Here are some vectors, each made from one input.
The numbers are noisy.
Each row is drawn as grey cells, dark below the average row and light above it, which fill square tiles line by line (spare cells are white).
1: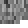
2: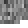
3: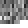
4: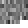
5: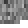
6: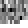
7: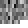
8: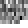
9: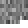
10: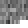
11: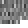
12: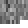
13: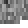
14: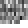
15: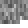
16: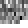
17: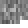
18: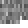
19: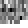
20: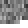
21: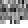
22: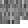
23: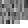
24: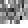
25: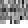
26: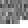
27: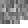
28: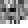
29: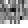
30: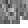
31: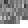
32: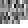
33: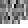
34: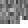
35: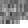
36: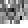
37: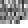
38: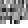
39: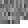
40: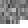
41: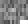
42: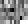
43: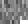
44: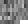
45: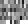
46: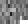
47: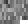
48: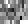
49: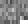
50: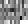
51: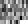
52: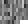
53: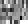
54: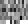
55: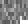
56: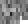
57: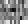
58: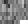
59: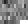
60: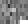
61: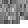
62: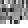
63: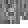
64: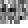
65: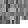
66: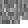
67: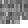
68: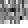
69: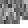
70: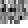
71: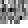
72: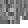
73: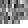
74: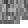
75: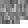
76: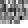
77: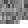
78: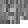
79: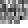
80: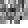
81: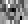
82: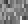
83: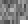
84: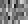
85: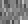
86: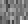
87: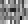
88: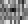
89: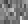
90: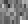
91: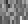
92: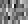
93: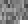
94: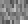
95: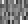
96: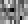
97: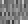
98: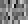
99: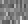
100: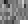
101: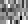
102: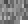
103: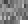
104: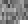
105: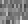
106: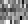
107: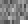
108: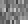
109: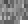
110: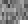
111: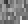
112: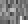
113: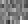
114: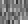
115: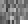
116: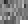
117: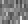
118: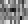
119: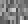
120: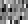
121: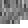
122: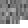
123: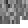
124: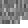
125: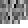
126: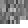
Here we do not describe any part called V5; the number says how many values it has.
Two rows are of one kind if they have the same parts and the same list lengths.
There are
5 kinds of row.
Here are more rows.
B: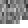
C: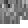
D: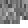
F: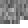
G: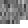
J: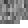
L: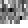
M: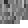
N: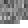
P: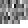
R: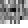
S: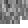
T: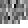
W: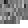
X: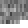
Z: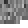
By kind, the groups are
B, J, M, N, W, Z
C, D, F, G
L, R
P, T
S, X

